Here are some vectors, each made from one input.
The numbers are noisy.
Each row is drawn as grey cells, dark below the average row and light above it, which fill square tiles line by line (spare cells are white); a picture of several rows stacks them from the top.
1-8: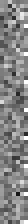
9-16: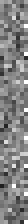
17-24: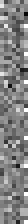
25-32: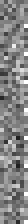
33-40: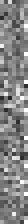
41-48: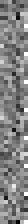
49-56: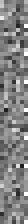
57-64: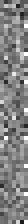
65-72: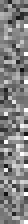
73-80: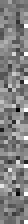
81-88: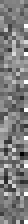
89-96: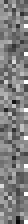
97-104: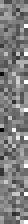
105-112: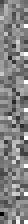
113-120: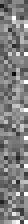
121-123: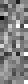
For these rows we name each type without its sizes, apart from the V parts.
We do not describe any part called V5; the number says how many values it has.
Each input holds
a value of V5, together with either a node of a tree, or four true/false values.
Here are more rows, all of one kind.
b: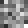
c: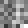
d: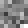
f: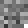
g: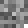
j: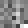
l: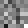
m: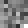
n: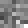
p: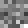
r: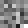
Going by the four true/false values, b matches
g, n and p.
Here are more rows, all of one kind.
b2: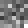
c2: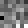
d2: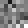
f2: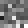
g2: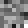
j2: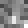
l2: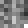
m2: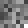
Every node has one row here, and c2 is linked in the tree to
f2 and g2.
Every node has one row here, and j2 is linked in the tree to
l2.
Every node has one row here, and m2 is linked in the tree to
d2.
